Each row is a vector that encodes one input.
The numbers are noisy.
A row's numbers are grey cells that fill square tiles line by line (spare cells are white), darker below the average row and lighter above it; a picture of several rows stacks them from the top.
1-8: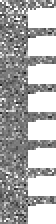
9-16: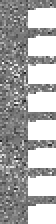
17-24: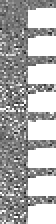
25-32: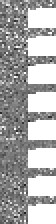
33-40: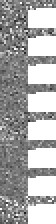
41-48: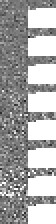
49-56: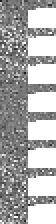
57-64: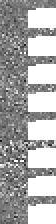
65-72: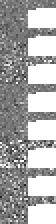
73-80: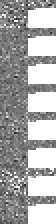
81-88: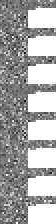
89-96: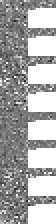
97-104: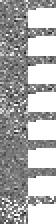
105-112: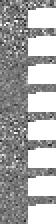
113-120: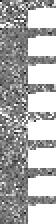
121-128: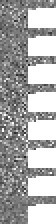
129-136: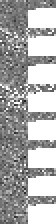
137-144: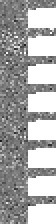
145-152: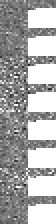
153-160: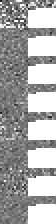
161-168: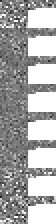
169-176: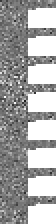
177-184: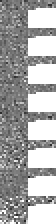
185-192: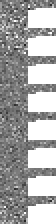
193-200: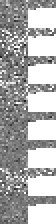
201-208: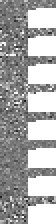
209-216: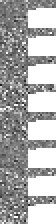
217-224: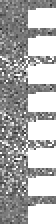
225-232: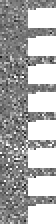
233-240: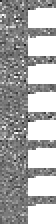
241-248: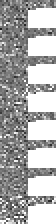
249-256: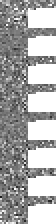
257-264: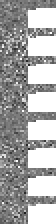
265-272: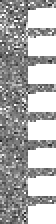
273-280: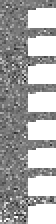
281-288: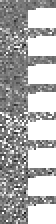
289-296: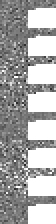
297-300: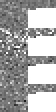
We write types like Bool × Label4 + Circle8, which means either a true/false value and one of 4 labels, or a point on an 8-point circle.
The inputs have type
Line6 × (Tree14 + Unit) + Tree9.
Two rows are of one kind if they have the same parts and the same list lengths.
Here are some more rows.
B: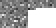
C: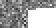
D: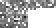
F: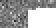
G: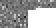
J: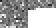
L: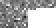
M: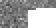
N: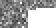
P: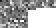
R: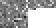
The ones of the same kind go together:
B, D, L, M, R
C, N, P
F, G, J

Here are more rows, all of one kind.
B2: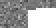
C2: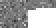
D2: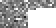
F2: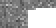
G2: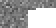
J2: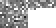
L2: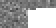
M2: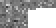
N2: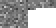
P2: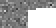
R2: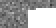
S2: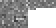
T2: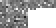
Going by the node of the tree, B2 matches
C2 and N2.
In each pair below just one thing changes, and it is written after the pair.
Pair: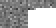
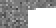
the place on the 6-point line
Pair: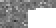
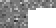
the node of the tree
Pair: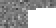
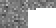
the node of the tree
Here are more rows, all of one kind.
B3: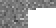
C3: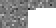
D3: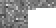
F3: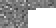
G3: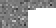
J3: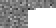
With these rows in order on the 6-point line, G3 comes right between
B3 and D3.
